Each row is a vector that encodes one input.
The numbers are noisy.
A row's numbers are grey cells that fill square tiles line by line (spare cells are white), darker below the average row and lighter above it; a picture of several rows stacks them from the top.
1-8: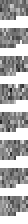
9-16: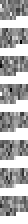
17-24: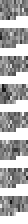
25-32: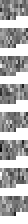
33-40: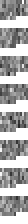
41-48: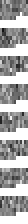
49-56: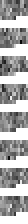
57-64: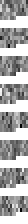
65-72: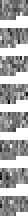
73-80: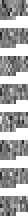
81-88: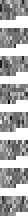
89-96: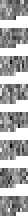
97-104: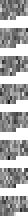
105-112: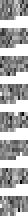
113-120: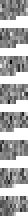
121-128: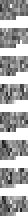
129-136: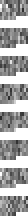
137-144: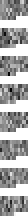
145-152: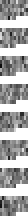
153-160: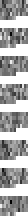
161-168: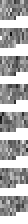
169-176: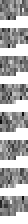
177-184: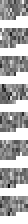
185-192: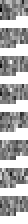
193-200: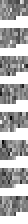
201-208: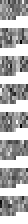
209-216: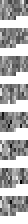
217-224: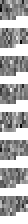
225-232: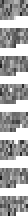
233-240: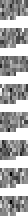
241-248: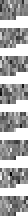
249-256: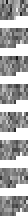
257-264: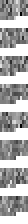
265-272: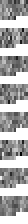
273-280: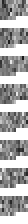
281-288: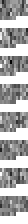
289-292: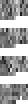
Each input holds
a true/false value, together with either a point on a 13-point line, or a node of a 14-node tree.
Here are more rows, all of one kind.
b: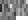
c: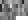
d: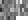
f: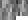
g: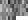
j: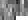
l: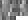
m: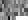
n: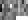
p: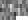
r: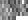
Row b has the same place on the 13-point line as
f, l and n.
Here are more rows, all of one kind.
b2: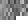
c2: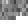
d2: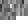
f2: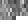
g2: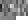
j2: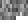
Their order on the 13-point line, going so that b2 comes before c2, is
b2, f2, g2, d2, j2, c2.
